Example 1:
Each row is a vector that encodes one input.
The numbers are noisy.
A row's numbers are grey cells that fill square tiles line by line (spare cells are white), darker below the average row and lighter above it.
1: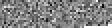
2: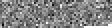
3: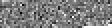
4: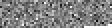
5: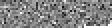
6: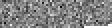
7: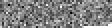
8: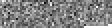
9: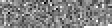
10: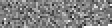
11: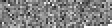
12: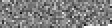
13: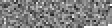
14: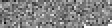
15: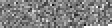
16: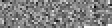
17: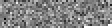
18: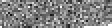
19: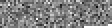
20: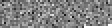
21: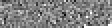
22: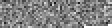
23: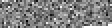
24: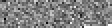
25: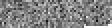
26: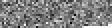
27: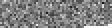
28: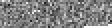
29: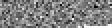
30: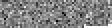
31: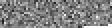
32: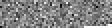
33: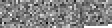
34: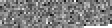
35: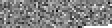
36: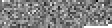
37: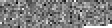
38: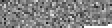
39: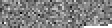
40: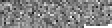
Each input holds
a point on each of two 6-point lines and a true/false value.
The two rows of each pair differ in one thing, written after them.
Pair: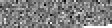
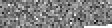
the true/false value
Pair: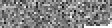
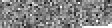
the true/false value
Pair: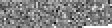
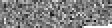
the place on one of the two 6-point lines
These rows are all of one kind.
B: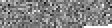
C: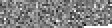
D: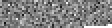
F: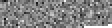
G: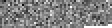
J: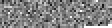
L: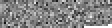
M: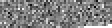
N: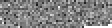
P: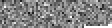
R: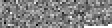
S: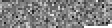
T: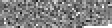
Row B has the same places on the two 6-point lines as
L and R.
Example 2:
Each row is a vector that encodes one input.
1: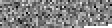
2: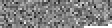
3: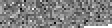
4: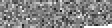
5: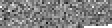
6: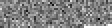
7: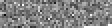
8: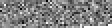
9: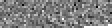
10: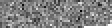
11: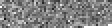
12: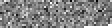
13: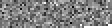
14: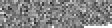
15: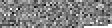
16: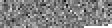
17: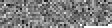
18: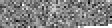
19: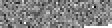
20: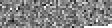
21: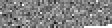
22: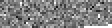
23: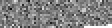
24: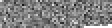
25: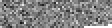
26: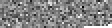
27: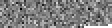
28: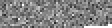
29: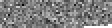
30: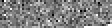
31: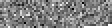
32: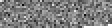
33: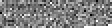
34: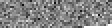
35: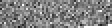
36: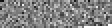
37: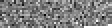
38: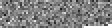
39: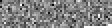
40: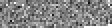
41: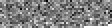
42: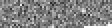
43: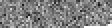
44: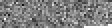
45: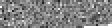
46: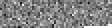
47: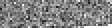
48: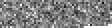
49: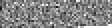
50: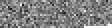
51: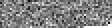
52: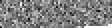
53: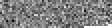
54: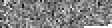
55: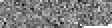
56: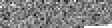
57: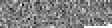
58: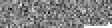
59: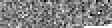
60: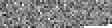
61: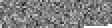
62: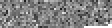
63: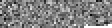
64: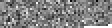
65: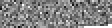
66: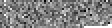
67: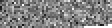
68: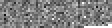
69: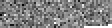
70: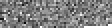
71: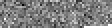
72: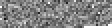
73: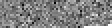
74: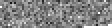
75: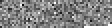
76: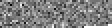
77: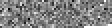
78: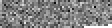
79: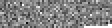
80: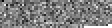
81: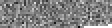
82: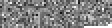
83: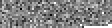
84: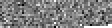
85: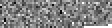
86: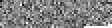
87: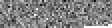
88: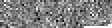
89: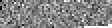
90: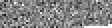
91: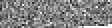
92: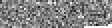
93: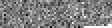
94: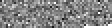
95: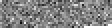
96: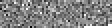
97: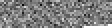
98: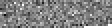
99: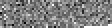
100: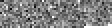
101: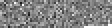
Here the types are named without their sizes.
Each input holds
a label, together with either a point on a circle, or a fixed value.
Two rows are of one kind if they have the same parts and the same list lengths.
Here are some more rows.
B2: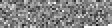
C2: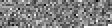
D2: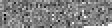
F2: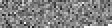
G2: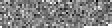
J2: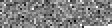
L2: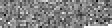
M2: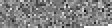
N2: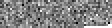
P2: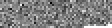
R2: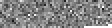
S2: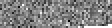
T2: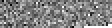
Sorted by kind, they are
B2, C2, G2, J2, N2, S2, T2
D2, F2, L2, M2, P2, R2

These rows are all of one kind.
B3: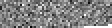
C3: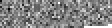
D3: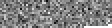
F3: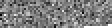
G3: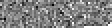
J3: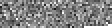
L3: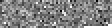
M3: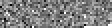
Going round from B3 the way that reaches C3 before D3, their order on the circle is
B3, M3, F3, G3, L3, C3, J3, D3.
